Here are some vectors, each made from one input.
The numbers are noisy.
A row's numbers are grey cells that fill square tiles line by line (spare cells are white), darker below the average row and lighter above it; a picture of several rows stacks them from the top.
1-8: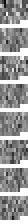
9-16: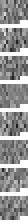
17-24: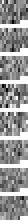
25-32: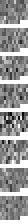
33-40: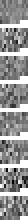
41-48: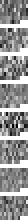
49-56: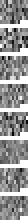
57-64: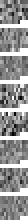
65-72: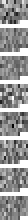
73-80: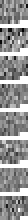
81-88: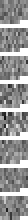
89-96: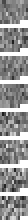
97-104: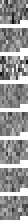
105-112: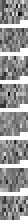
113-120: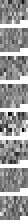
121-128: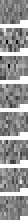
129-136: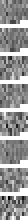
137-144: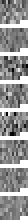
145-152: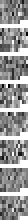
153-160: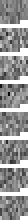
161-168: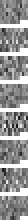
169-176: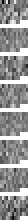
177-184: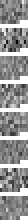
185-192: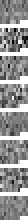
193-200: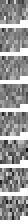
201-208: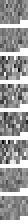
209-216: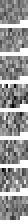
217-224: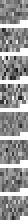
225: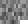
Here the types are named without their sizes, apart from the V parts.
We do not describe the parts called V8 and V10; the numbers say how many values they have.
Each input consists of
either a point on a circle and a true/false value, or a fixed value, or a value of V8 and a value of V10.
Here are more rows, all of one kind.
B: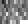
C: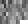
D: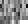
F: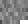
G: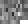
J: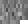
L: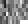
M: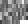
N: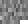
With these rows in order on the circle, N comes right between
D and L.
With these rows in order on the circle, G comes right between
B and C.
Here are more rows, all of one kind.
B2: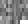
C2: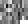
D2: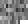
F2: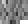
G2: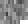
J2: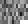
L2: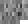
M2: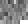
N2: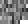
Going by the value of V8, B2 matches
C2, D2 and G2.
